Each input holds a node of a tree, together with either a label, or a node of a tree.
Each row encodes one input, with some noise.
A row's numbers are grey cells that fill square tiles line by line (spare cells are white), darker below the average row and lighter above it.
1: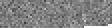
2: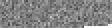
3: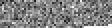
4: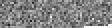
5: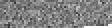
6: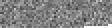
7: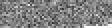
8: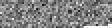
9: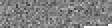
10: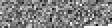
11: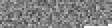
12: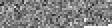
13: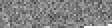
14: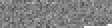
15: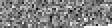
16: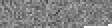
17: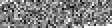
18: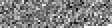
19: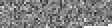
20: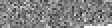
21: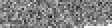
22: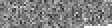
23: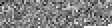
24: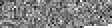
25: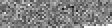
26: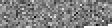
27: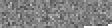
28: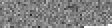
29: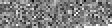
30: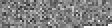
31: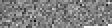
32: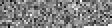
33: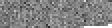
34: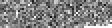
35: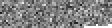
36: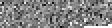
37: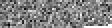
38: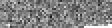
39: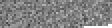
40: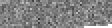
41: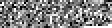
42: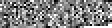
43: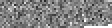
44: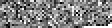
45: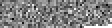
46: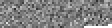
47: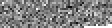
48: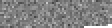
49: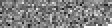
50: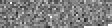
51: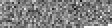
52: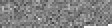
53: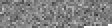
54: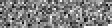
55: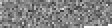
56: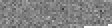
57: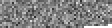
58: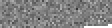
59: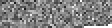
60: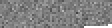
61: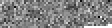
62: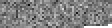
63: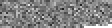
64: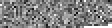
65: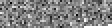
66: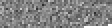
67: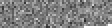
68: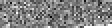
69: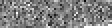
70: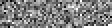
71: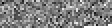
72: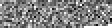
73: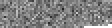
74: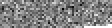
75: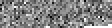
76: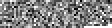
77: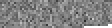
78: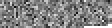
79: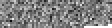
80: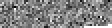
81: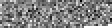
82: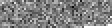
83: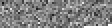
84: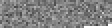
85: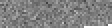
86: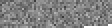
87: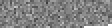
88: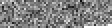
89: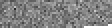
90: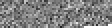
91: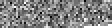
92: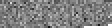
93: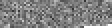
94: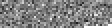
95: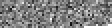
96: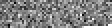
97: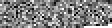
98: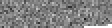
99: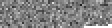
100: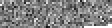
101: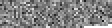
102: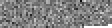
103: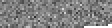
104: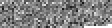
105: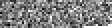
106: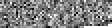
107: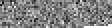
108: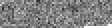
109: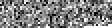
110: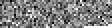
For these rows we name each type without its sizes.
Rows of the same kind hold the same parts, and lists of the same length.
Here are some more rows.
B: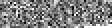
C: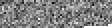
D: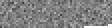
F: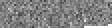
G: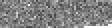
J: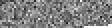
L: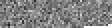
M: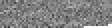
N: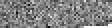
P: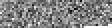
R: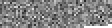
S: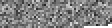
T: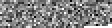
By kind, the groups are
B, C, D, F, J, N, R, S, T
G, L, M, P

